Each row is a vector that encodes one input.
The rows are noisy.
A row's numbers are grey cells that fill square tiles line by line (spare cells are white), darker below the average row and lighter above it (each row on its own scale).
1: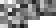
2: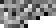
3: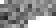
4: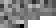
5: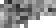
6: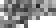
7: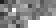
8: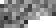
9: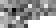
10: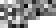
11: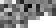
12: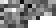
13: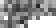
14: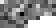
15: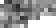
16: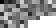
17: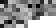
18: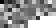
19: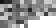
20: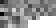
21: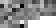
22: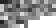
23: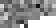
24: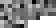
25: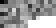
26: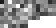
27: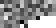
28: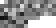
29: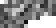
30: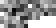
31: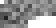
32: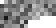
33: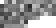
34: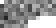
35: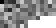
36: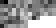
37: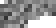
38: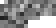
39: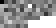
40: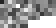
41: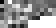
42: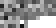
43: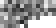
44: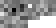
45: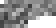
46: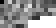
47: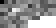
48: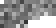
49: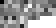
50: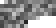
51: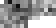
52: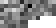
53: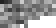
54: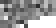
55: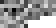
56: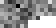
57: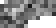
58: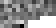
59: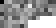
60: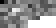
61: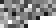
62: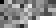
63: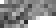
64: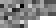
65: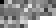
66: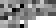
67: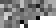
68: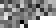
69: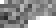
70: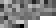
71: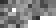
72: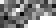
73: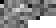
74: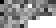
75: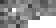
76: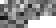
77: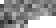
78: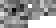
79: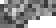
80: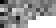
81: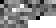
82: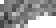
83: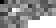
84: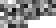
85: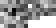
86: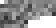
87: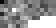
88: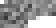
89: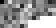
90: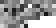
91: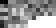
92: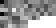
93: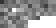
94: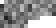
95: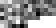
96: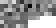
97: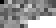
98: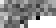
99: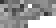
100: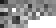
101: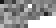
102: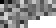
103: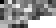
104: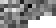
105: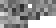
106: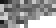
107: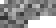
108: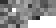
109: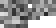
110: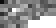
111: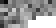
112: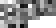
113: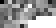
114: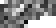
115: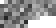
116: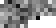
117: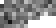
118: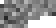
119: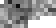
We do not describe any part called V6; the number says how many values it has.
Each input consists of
four true/false values and a value of V6, together with either a fixed value, or a node of a 7-node tree.
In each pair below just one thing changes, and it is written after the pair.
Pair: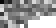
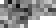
one of the four true/false values
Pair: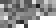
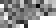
the node of the tree
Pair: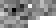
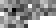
one of the four true/false values
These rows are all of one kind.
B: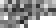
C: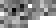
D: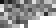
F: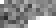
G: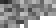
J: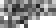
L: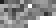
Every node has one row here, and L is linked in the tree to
B, C and F.
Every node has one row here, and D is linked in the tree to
F.
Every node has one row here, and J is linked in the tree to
C.
